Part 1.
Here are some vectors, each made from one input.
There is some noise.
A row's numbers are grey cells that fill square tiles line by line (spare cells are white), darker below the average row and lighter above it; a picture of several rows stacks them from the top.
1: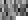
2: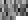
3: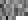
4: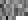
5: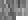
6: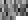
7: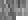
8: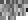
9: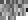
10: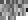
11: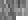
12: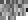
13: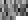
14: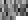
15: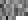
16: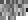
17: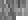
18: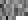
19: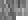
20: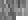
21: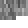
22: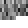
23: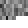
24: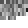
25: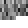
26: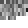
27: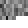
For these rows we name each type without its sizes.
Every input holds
a point on a line.
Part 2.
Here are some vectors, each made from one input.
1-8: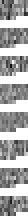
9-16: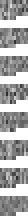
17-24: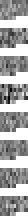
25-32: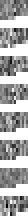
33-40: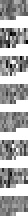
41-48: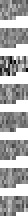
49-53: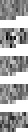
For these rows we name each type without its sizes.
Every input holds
a point on a line.
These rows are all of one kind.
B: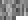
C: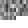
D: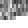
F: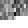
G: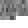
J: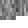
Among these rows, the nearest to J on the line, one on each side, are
B and G.
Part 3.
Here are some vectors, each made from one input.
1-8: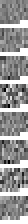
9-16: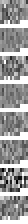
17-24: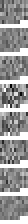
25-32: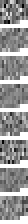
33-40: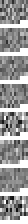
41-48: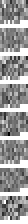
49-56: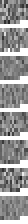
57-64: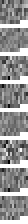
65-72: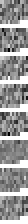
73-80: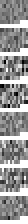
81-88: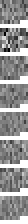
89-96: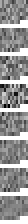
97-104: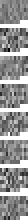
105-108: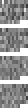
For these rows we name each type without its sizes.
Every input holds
a point on a line.
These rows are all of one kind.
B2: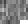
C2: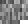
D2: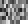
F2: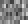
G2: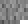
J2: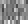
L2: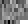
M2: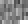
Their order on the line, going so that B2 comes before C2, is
D2, M2, L2, B2, C2, F2, J2, G2.
